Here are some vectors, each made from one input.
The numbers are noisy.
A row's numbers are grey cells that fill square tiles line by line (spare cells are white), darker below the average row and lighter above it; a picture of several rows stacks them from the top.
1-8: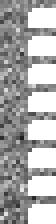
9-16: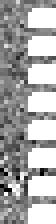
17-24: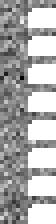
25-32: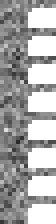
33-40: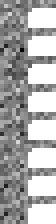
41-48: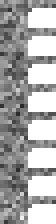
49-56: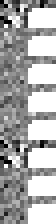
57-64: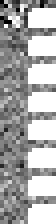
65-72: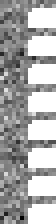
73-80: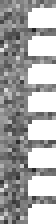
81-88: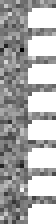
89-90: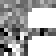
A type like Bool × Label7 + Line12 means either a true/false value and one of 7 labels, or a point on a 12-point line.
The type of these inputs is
Bool × Tree10 + Unit.
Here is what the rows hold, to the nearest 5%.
About 5% of them hold a fixed value. The rest hold a node of a 10-node tree and a true/false value.
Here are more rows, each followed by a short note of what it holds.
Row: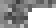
a node of a 10-node tree and a true/false value
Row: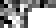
a fixed value
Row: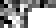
a fixed value
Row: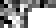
a fixed value
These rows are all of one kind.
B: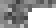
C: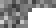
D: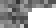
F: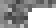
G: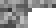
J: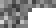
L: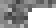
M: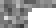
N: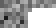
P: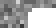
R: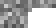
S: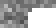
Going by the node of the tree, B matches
C, F, J and L.
